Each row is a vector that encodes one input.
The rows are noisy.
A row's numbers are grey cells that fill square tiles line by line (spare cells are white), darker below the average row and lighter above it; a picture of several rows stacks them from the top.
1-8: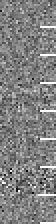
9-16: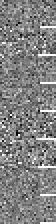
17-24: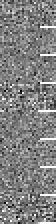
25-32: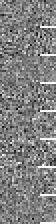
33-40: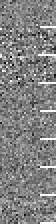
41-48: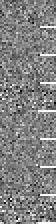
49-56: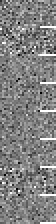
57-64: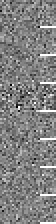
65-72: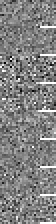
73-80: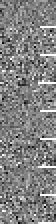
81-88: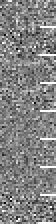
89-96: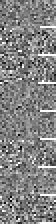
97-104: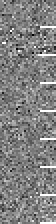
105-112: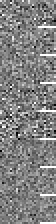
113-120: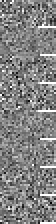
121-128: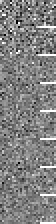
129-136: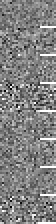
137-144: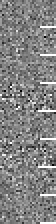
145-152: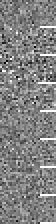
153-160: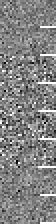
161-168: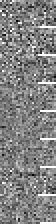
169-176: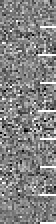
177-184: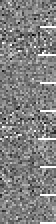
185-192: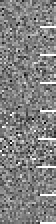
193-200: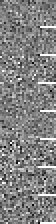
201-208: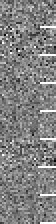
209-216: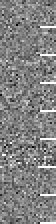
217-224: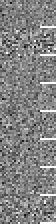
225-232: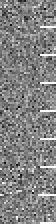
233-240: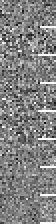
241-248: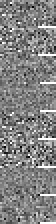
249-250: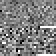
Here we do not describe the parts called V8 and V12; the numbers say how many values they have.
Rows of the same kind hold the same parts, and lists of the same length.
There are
2 kinds of row.
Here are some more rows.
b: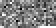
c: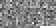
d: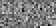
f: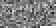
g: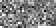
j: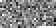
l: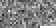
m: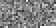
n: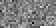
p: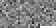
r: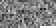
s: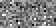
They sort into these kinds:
b, c, d, g, j, n, p, s
f, l, m, r

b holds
a true/false value, a value of V8 and a value of V12.
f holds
a point on a 4-point line and a true/false value.
